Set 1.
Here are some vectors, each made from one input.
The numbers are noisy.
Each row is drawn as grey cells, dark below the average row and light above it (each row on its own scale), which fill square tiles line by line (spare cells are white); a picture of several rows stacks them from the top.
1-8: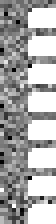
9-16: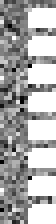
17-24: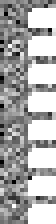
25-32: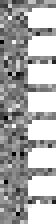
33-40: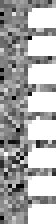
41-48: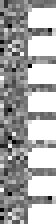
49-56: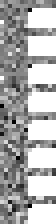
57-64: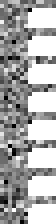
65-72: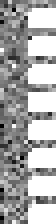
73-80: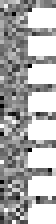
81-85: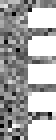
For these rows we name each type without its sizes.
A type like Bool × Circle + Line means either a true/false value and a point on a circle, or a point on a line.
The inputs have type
Bool × Label.
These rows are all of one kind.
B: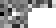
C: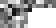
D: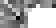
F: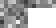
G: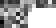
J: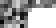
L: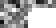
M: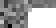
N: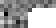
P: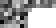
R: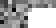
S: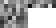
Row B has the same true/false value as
D, F, L and N.
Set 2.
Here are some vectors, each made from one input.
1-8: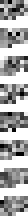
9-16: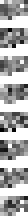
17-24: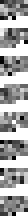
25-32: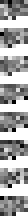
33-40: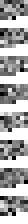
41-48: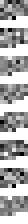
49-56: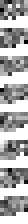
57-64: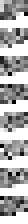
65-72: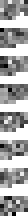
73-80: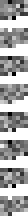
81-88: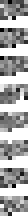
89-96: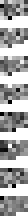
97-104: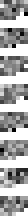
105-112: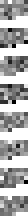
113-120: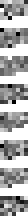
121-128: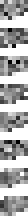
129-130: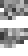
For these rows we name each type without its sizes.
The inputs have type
Label × Label.
